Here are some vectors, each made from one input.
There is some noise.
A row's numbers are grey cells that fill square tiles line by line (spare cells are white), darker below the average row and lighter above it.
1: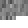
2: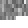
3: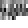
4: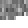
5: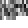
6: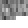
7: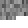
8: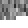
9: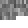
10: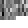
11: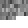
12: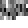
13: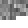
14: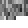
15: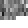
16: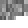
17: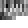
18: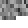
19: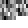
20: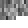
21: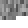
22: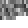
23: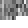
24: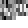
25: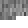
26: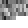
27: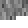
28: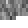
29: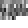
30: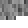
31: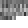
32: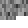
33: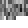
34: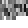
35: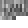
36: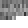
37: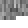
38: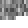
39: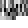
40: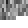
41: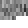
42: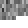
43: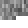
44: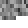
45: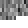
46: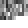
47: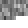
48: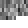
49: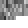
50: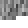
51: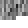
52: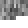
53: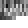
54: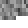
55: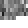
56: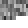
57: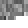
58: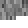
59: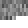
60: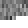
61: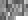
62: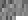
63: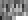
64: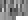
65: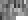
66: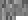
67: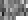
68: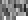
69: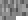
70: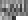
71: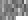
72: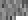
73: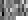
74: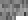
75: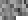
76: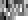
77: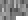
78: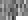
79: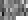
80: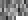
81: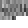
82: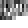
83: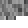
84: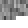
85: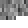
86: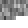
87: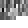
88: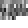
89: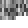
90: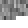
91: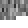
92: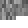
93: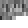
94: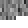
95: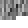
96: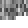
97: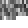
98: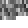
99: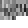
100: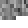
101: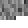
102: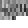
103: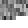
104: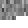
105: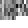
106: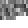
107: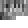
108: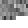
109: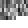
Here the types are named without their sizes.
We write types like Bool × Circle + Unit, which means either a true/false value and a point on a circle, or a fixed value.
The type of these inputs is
Bool × List(Line).
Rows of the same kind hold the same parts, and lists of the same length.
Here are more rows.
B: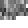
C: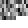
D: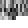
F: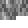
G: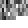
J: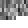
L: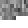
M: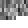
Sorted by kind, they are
B
C, G, J, L, M
D, F

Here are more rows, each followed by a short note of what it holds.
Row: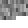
a true/false value, together with a list of two items
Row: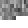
a true/false value, together with a list of one item
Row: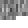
a true/false value, together with a list of two items
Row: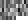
a true/false value, together with a list of one item
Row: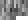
a true/false value, together with a list of two items
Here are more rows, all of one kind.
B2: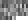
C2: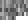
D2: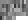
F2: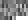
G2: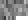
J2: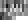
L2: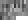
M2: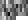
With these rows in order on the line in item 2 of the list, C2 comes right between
F2 and M2.
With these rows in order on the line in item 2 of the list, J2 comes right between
G2 and L2.
